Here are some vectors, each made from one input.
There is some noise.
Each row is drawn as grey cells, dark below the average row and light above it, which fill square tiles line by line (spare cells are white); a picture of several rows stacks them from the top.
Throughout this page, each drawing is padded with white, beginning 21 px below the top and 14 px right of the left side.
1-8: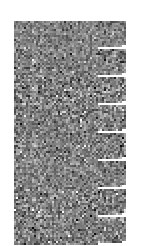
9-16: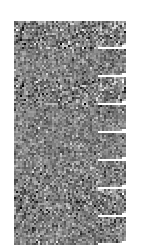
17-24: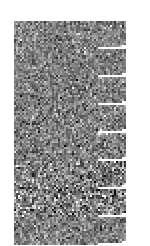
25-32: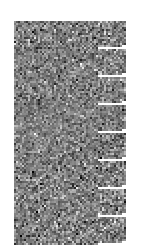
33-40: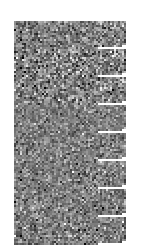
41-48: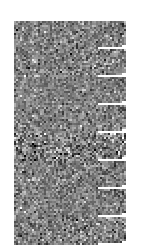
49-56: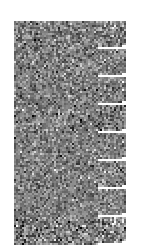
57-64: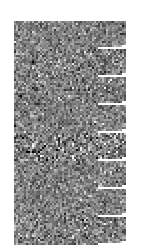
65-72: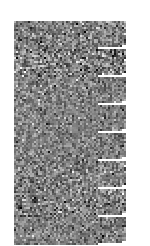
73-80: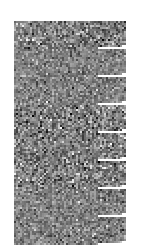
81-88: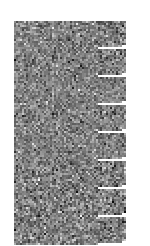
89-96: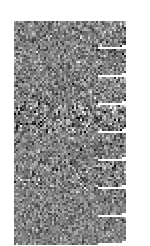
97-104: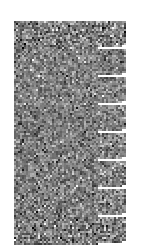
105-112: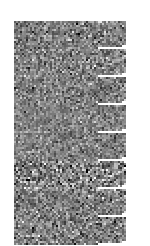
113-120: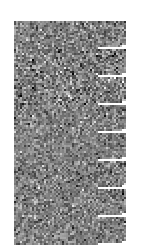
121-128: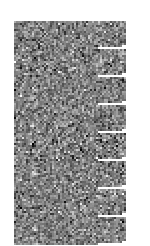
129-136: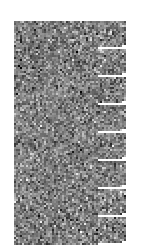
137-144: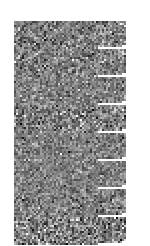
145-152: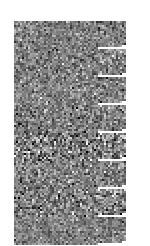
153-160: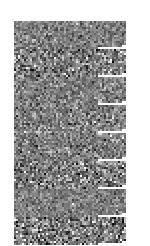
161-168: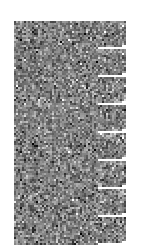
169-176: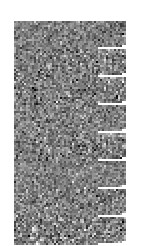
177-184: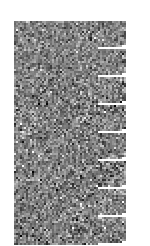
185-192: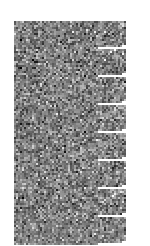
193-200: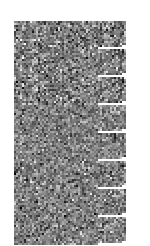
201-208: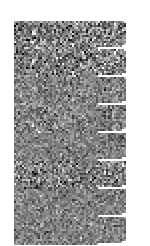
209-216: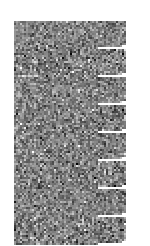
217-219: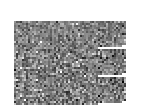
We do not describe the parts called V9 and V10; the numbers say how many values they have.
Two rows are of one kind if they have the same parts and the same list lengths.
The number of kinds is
2.
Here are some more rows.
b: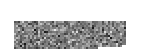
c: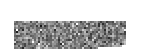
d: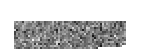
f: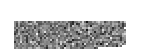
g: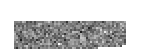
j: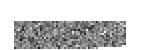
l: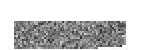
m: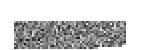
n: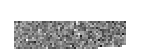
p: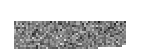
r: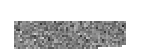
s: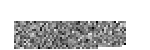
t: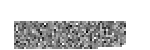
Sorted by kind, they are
b, g, j, m, s
c, d, f, l, n, p, r, t

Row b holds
a point on a 5-point line and a value of V9.
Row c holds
a point on a 5-point line, a point on a 6-point line and a value of V10.
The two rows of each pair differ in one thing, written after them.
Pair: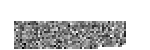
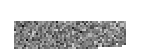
the value of V9
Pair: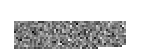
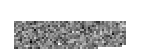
the place on the 5-point line
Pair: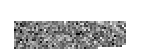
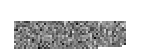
the place on the 5-point line
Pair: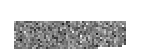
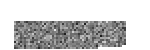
the value of V9
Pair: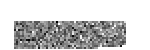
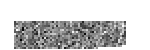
the value of V9
